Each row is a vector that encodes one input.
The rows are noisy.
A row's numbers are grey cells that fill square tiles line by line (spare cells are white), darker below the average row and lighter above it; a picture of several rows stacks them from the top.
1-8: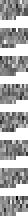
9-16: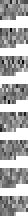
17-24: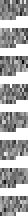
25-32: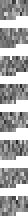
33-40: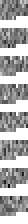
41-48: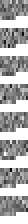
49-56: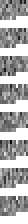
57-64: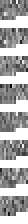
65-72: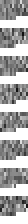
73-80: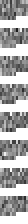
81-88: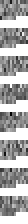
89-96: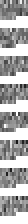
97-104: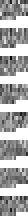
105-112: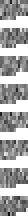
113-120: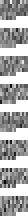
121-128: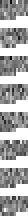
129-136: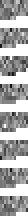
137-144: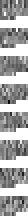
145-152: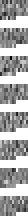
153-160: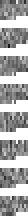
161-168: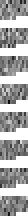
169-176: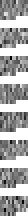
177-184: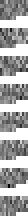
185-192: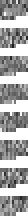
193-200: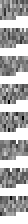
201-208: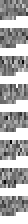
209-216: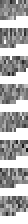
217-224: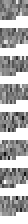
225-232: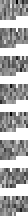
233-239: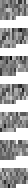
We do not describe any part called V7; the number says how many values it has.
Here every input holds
a point on a 5-point line and a value of V7, together with either a point on a 5-point line and a node of an 8-node tree, or two values of V7.
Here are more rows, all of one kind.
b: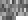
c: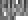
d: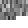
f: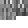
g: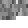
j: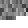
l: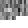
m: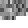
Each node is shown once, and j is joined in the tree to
c, f and g.
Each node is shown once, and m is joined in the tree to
c.
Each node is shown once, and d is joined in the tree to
b and g.
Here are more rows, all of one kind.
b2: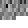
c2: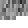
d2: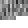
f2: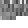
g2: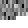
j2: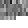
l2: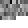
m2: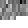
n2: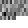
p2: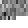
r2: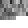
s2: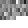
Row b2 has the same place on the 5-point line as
j2 and l2.
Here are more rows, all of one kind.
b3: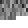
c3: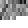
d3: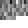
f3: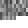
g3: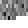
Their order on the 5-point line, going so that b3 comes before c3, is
b3, g3, c3, d3, f3.
